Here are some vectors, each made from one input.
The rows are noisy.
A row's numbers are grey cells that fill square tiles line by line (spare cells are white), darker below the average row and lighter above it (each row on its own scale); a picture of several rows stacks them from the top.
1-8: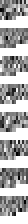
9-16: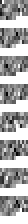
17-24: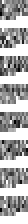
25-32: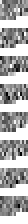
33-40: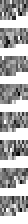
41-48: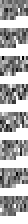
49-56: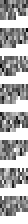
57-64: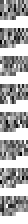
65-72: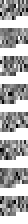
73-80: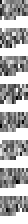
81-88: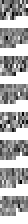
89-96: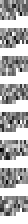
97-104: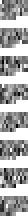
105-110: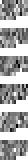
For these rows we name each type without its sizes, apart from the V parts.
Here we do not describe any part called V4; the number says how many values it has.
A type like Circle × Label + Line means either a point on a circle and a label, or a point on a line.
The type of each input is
Line × (Line + V4).
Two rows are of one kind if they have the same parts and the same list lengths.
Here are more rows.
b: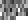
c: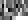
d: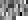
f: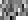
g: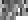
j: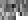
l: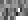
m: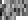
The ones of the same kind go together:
b, f, g, l
c, d, j, m

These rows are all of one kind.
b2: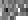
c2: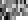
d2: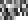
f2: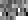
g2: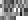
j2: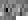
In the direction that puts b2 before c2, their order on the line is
j2, g2, b2, f2, d2, c2.
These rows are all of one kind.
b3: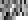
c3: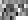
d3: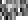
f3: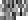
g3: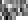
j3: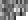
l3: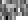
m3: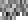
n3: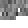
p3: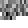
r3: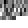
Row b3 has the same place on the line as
m3 and p3.
